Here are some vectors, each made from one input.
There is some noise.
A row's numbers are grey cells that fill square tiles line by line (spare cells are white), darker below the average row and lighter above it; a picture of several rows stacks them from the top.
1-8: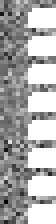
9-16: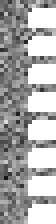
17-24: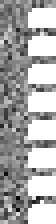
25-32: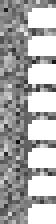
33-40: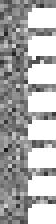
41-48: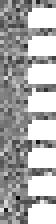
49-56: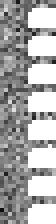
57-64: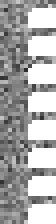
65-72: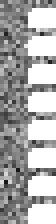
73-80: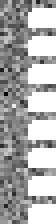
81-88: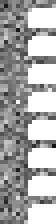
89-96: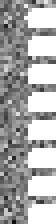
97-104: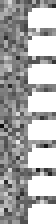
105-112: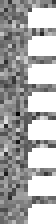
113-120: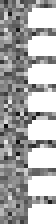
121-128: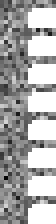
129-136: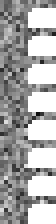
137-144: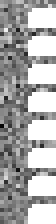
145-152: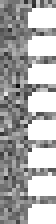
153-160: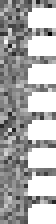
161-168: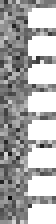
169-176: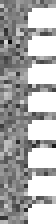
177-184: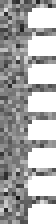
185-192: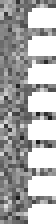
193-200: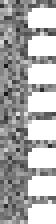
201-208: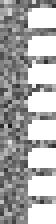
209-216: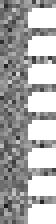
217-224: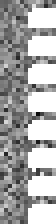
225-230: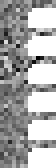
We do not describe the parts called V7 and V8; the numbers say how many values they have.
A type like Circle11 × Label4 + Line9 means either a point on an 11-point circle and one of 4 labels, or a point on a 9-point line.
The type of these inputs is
(Bool × Line4 + V8) × V7 + Line9.
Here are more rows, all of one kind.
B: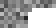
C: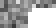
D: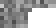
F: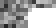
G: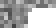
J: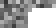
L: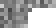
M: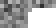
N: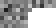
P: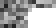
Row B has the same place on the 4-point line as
C, F and P.
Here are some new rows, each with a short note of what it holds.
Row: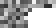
a point on a 9-point line
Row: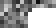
a point on a 9-point line
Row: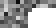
a point on a 9-point line
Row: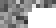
a point on a 4-point line, a true/false value and a value of V7
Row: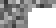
a point on a 4-point line, a true/false value and a value of V7
